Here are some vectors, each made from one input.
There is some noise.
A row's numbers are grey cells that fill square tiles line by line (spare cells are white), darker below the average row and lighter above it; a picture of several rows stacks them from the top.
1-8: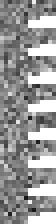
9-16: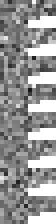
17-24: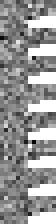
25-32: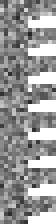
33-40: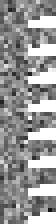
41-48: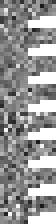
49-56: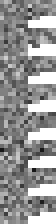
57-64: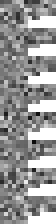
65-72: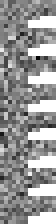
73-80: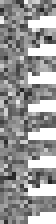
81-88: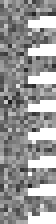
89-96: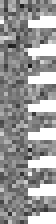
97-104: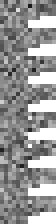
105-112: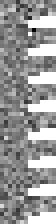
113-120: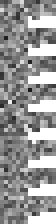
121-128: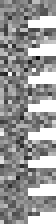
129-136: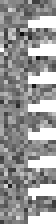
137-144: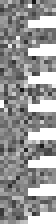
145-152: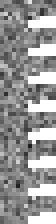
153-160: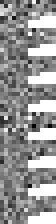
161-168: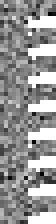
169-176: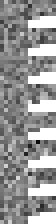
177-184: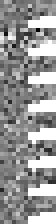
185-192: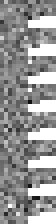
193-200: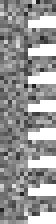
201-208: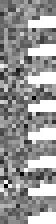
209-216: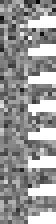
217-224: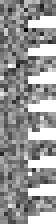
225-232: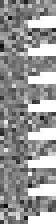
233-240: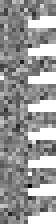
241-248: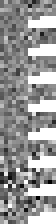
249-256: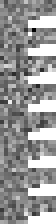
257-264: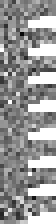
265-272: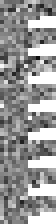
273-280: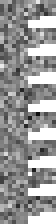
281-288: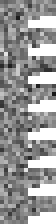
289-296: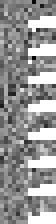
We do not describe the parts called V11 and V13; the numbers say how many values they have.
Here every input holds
four true/false values, together with either one of 6 labels and a value of V11, or a value of V13.
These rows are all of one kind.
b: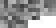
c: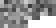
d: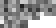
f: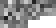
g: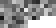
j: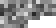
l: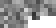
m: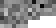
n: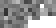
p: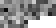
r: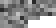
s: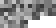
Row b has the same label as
n, p and r.
